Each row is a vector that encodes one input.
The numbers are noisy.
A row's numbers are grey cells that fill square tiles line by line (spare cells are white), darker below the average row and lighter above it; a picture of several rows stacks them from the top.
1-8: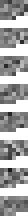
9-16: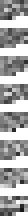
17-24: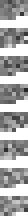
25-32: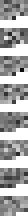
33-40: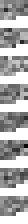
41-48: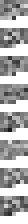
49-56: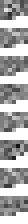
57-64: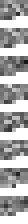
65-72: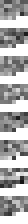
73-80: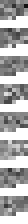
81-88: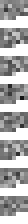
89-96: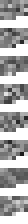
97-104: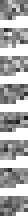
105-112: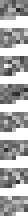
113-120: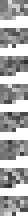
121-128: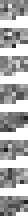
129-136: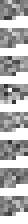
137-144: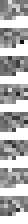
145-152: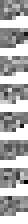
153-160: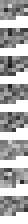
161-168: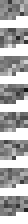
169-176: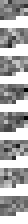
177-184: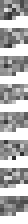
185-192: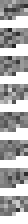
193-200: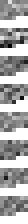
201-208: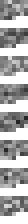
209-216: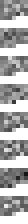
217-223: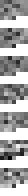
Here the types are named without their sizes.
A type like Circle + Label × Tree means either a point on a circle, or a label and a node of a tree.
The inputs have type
List(Line).
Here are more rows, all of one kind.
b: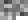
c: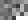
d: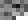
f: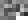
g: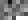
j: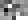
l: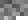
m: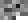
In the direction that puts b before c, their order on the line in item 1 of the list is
j, b, m, f, c, l, d, g.
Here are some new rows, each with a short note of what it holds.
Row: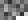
a list of three items
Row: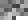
a list of three items
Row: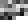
the empty list
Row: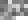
a list of one item
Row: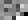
a list of three items
